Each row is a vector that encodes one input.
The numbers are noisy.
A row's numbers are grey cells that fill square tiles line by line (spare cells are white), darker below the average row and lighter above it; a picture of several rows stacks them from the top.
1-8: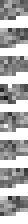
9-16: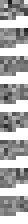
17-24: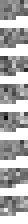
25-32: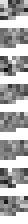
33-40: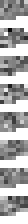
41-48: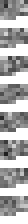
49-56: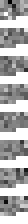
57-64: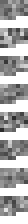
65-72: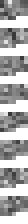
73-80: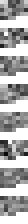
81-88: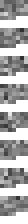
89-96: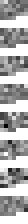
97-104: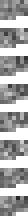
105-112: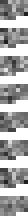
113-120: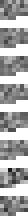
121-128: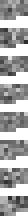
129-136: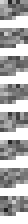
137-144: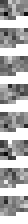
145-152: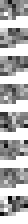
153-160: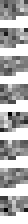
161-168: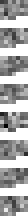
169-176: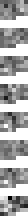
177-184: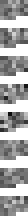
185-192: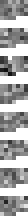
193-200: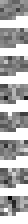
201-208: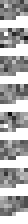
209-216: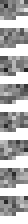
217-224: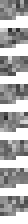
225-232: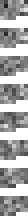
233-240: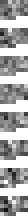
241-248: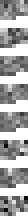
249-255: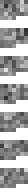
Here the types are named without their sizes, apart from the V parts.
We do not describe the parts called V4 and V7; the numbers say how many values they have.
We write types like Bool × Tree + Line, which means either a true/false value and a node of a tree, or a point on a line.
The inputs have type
Bool × Tree + Line × V4 + V7.
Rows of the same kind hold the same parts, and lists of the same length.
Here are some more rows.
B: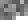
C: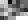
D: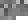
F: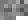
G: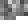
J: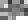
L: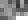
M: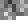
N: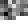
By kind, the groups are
B, C, L
D, F, G, J, N
M

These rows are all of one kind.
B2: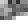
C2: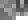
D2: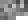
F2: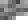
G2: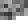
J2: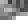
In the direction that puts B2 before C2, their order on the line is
G2, F2, B2, J2, C2, D2.
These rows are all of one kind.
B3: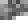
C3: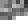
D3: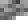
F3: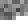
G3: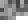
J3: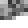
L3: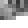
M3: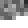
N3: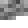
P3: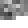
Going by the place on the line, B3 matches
D3, F3, J3 and N3.
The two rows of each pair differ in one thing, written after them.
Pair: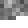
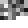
the node of the tree
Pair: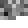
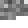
the node of the tree
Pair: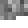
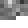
the true/false value
